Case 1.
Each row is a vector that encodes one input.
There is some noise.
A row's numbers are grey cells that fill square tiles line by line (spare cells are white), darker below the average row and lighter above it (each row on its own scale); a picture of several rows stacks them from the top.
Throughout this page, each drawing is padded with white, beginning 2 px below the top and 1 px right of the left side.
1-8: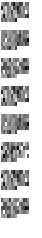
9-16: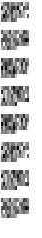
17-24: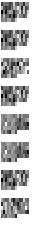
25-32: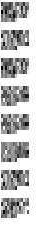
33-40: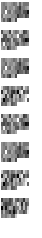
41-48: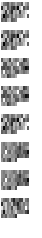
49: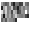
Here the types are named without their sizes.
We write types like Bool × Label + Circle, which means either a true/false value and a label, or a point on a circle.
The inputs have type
Line.
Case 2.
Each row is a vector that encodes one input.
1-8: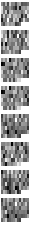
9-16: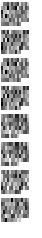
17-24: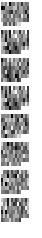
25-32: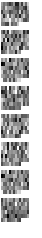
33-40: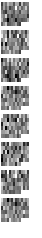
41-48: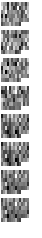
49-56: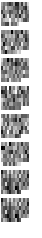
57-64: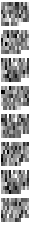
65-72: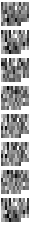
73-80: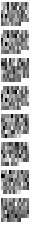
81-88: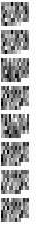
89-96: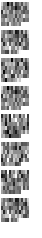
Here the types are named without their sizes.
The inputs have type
Line.
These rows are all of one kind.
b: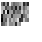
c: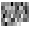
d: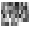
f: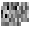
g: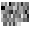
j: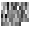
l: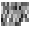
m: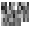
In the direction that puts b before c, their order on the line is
b, l, j, f, d, c, g, m.
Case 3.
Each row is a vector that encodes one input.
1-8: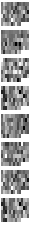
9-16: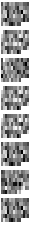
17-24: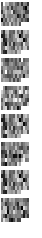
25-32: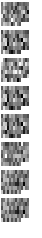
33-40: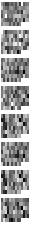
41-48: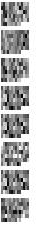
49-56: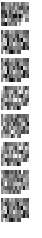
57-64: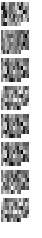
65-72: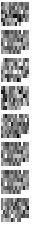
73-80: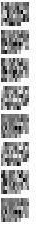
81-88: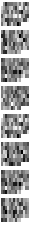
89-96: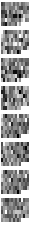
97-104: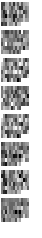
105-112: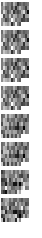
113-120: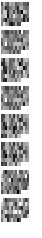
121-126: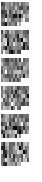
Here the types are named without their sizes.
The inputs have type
Line.
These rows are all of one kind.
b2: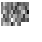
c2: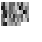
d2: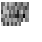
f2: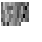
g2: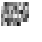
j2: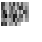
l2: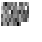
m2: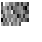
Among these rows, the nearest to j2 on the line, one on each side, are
c2 and d2.
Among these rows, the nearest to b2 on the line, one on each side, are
g2 and m2.
